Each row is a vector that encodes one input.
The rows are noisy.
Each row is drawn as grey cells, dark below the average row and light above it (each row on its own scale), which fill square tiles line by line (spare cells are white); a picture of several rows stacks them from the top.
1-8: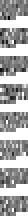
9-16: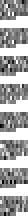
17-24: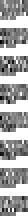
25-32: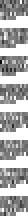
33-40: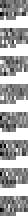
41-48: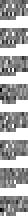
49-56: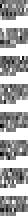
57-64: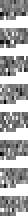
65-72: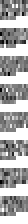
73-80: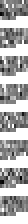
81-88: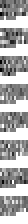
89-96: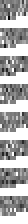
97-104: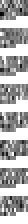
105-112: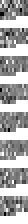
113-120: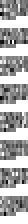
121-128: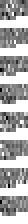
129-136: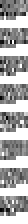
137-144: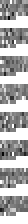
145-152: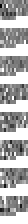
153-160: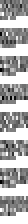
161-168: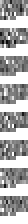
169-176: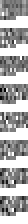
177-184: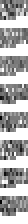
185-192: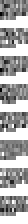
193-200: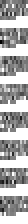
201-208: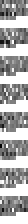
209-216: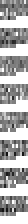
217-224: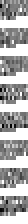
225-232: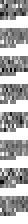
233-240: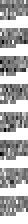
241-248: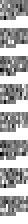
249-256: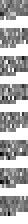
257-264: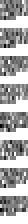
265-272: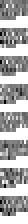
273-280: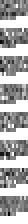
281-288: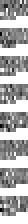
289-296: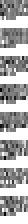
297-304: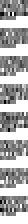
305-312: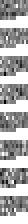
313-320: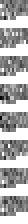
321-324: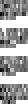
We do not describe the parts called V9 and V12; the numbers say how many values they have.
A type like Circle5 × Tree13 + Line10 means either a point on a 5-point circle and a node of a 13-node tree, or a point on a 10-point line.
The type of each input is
Label4 × V12 + Label10 × V9.
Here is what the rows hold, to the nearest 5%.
About 50% of them hold one of 4 labels and a value of V12. The rest hold one of 10 labels and a value of V9.
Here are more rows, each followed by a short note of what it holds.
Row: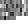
one of 10 labels and a value of V9
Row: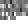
one of 10 labels and a value of V9
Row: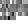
one of 10 labels and a value of V9
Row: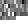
one of 4 labels and a value of V12
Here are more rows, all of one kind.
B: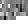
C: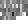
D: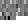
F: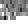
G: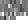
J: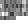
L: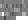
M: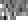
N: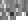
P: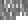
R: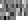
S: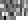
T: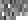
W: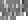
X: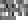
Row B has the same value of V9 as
F, G, M and T.
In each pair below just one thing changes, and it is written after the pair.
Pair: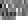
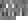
the label
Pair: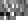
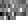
the label
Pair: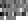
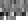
the label
